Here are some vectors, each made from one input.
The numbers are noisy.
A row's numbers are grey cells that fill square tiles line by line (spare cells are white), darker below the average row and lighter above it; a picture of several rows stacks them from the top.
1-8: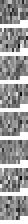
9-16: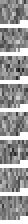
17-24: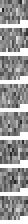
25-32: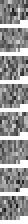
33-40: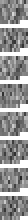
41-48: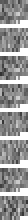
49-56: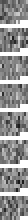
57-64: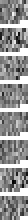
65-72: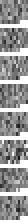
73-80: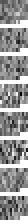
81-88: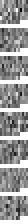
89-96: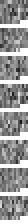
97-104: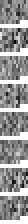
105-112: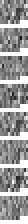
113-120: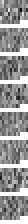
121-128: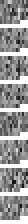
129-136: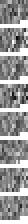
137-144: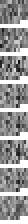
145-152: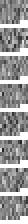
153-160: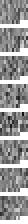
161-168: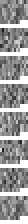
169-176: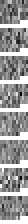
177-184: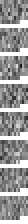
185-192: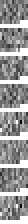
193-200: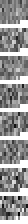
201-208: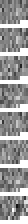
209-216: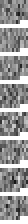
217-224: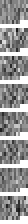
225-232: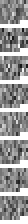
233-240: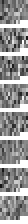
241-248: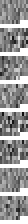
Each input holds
a point on an 8-point line.
